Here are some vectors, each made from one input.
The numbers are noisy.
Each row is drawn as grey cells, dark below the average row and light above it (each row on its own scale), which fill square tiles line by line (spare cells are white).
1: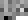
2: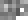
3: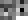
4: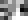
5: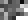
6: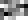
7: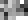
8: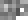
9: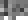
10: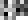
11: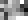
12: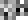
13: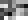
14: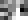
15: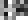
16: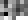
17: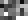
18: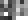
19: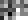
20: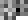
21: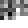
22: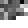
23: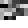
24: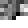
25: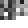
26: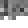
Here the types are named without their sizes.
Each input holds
three true/false values.
